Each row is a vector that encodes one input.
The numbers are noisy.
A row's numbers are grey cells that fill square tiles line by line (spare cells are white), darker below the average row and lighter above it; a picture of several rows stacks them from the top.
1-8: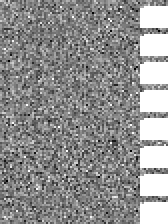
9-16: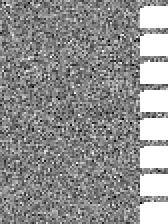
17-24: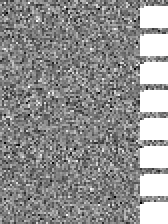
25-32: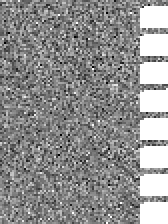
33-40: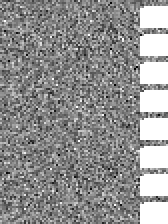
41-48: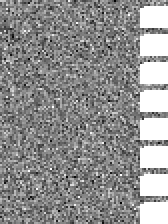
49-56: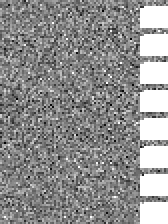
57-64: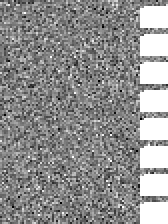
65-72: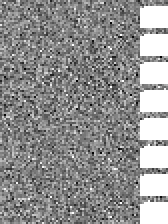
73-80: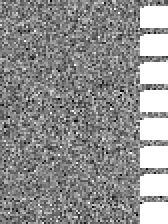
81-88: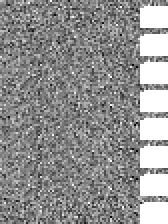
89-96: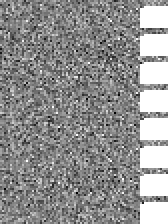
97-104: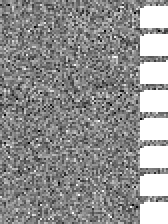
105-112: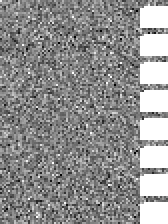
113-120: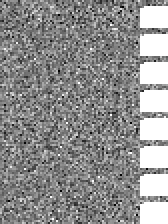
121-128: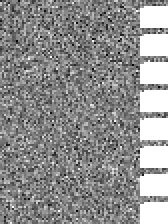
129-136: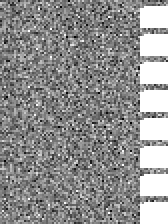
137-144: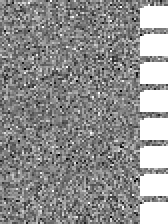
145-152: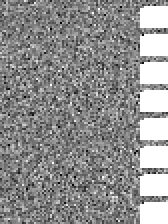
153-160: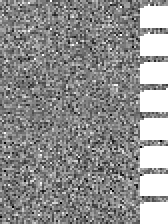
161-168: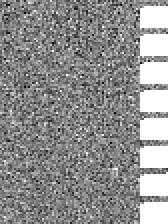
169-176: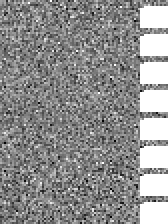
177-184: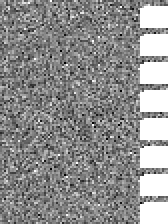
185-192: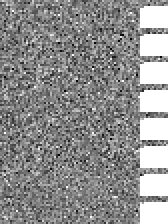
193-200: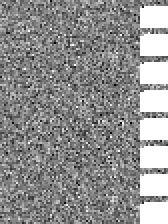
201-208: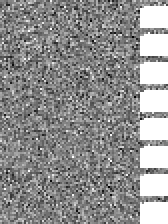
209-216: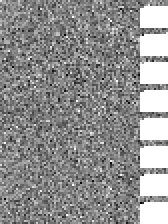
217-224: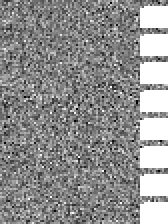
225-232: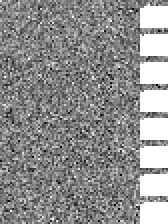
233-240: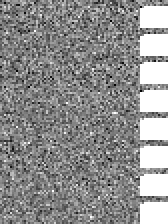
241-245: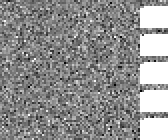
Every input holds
a point on an 8-point circle, together with either a point on a 9-point circle, or one of 6 labels.
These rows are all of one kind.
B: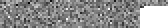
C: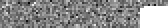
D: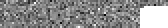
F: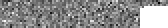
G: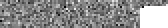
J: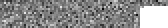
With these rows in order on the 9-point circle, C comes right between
B and J.
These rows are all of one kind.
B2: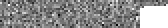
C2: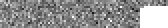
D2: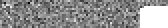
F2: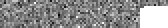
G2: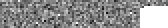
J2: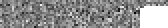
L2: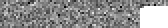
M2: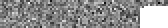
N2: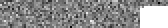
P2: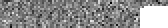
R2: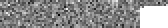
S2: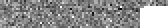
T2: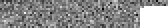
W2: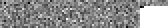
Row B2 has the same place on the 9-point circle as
F2, M2 and P2.
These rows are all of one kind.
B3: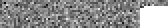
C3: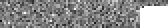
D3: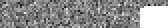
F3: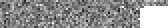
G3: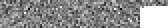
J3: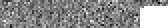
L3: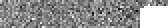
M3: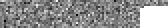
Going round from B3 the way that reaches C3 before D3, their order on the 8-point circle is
B3, M3, F3, L3, G3, J3, C3, D3.
